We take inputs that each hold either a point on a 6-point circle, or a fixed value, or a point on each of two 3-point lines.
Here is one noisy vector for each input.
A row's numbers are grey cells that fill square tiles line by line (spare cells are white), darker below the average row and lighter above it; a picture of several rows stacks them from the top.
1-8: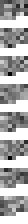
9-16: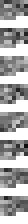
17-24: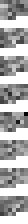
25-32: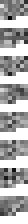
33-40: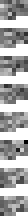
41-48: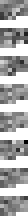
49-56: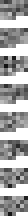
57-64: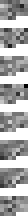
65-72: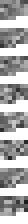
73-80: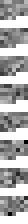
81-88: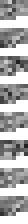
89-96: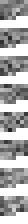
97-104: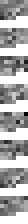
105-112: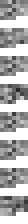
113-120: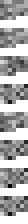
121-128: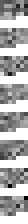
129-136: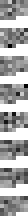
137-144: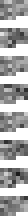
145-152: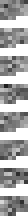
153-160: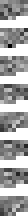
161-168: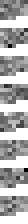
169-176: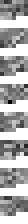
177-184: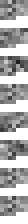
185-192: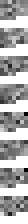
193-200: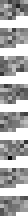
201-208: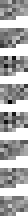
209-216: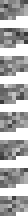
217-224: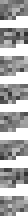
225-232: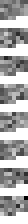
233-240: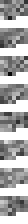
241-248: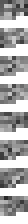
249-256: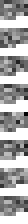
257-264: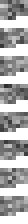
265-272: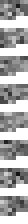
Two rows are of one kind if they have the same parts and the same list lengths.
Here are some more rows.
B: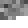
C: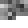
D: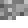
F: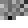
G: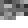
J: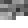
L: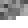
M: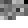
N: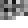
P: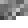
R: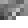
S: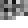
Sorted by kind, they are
B, D, L, P, R
C, F, G, J, M
N, S

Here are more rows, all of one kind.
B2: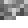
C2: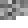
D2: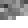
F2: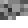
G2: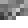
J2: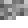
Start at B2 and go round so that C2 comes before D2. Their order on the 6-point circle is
B2, J2, C2, D2, F2, G2.
